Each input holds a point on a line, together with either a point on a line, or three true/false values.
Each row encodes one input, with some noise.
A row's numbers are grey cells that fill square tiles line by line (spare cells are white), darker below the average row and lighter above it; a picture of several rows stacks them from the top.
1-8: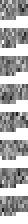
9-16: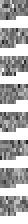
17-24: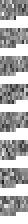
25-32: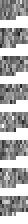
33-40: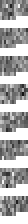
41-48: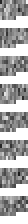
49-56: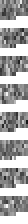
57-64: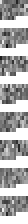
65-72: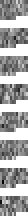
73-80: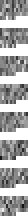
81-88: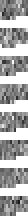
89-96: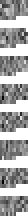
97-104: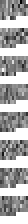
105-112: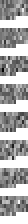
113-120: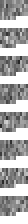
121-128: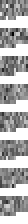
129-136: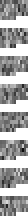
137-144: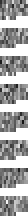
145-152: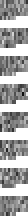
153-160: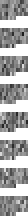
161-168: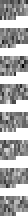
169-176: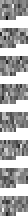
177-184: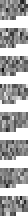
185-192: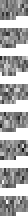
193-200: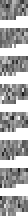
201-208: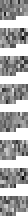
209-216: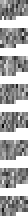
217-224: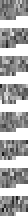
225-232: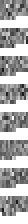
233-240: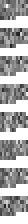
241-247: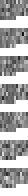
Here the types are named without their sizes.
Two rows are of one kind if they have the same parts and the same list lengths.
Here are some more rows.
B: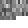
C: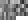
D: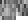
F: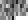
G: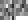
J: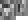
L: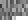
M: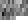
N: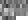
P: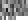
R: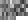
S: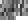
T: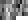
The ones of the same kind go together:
B, F, G, L, M, P, S
C, D, J, N, R, T

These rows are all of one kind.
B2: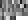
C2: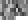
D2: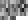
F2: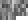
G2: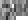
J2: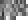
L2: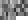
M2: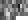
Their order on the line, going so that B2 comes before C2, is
D2, J2, B2, M2, F2, G2, L2, C2.
